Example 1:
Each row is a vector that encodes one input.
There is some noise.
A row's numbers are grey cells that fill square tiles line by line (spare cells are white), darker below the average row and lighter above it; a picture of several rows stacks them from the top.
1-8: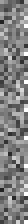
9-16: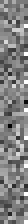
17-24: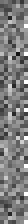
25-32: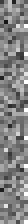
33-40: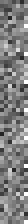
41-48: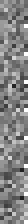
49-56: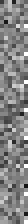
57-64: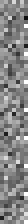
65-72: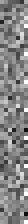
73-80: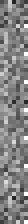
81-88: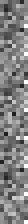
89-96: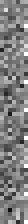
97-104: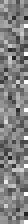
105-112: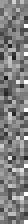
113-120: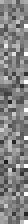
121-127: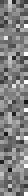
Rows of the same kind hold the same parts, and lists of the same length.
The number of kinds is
2.
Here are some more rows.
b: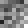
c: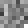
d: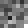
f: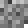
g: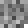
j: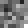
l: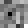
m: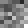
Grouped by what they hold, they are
b, d, j, m
c, f, g, l

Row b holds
a point on an 8-point line.
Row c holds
a point on a 7-point line and a point on an 11-point line.
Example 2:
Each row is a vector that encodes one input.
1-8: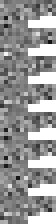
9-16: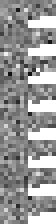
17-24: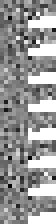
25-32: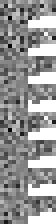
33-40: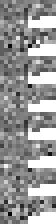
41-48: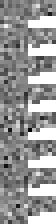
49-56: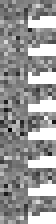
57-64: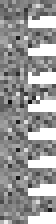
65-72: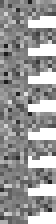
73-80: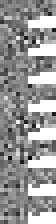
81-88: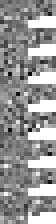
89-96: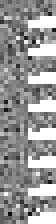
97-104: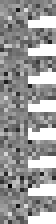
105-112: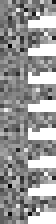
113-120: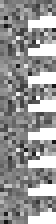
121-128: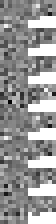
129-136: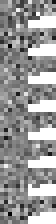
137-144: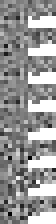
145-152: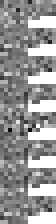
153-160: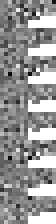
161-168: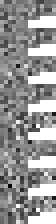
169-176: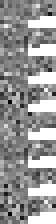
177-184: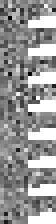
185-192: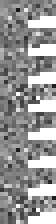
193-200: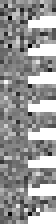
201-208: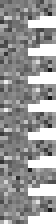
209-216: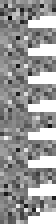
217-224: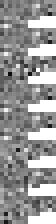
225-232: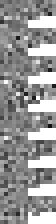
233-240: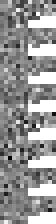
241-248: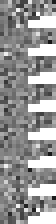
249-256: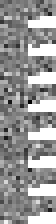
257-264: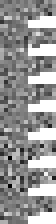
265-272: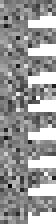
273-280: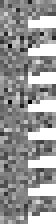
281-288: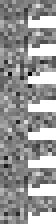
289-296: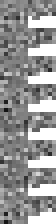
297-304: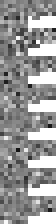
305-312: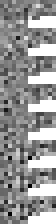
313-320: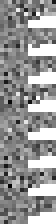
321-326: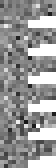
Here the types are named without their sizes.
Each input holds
either a point on a line, or three true/false values.
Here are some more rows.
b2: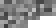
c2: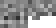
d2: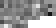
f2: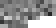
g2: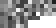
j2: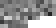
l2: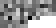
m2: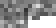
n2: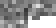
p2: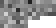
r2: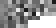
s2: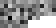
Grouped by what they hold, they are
b2, c2, d2, f2, j2, m2, n2, p2
g2, l2, r2, s2

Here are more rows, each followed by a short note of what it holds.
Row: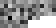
a point on a line
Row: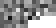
a point on a line
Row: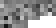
three true/false values
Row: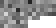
three true/false values
